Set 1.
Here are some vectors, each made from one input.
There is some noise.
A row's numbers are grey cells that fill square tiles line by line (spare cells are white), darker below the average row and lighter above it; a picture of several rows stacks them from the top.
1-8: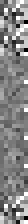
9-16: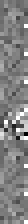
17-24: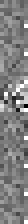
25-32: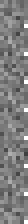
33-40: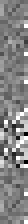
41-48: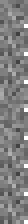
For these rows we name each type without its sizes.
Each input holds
either a fixed value, or three true/false values.
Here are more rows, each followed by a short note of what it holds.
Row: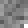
three true/false values
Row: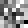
a fixed value
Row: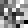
a fixed value
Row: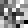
a fixed value
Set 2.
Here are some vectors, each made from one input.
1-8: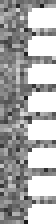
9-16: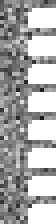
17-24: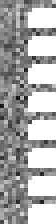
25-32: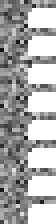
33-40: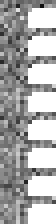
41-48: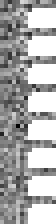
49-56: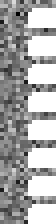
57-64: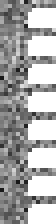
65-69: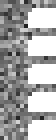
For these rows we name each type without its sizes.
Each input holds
a label.
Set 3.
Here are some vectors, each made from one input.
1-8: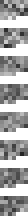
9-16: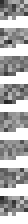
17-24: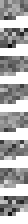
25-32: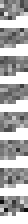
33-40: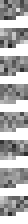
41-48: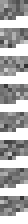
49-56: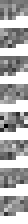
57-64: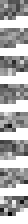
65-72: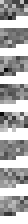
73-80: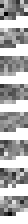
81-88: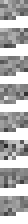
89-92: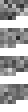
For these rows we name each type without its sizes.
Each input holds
four true/false values.
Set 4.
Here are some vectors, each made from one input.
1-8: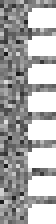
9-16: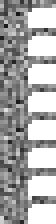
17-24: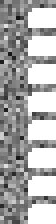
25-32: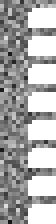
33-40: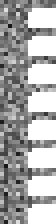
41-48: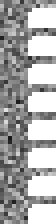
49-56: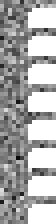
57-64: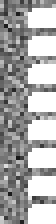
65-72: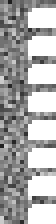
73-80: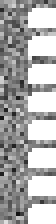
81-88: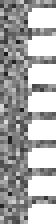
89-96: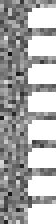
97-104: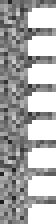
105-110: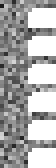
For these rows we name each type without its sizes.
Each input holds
a point on a circle.
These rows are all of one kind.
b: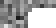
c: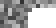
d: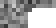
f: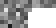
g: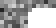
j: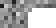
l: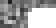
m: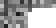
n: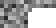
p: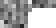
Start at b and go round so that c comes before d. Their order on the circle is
b, n, j, f, l, c, m, d, g, p.
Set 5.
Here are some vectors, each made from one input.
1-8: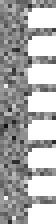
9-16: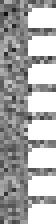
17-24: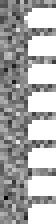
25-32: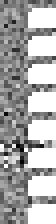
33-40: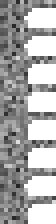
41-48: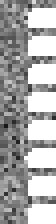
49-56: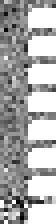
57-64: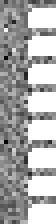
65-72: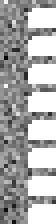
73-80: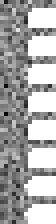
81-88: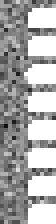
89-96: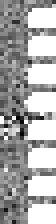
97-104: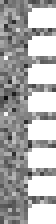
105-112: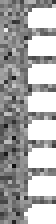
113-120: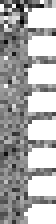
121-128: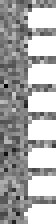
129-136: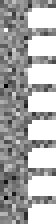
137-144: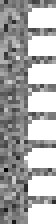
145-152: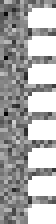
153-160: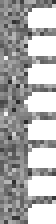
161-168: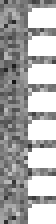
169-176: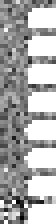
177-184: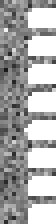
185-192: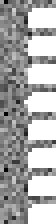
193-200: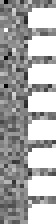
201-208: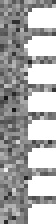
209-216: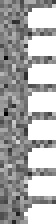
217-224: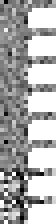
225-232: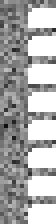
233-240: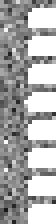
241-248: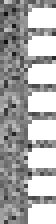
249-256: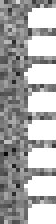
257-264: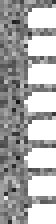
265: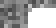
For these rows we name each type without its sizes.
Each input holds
either a point on a circle, or a fixed value.
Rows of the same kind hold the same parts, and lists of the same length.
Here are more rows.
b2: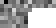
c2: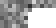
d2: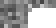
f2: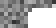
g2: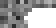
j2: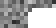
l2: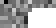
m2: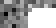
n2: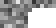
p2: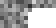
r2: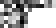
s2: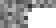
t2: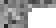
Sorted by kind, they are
b2, c2, d2, f2, g2, j2, l2, m2, n2, p2, s2, t2
r2

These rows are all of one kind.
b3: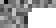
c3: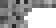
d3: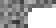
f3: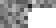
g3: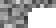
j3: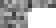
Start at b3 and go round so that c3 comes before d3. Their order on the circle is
b3, g3, c3, j3, f3, d3.
